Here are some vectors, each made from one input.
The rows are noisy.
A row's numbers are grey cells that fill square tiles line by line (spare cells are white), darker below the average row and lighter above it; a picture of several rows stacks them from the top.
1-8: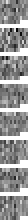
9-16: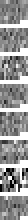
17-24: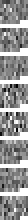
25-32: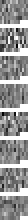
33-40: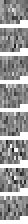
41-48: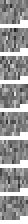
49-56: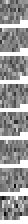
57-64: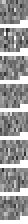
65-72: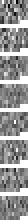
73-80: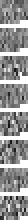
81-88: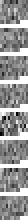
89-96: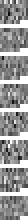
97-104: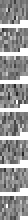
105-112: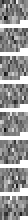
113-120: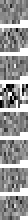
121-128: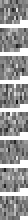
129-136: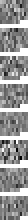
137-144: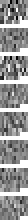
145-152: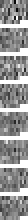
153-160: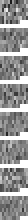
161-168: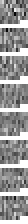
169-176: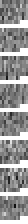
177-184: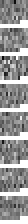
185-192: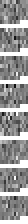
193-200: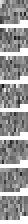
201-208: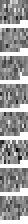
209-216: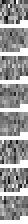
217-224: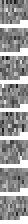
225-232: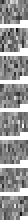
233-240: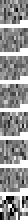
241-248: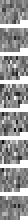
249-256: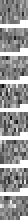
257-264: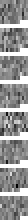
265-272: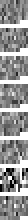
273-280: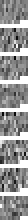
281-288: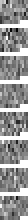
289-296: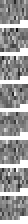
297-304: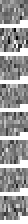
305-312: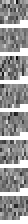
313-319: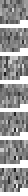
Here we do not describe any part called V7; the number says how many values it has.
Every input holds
either a fixed value, or three labels (each one of 12), four true/false values and a value of V7.
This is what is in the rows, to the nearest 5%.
A few of them hold a fixed value. The rest hold three labels (each one of 12), four true/false values and a value of V7.
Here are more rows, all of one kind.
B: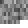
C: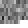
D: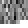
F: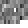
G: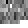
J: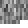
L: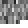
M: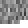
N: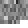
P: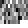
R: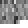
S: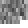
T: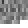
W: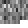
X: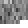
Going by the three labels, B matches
M, N, P and T.
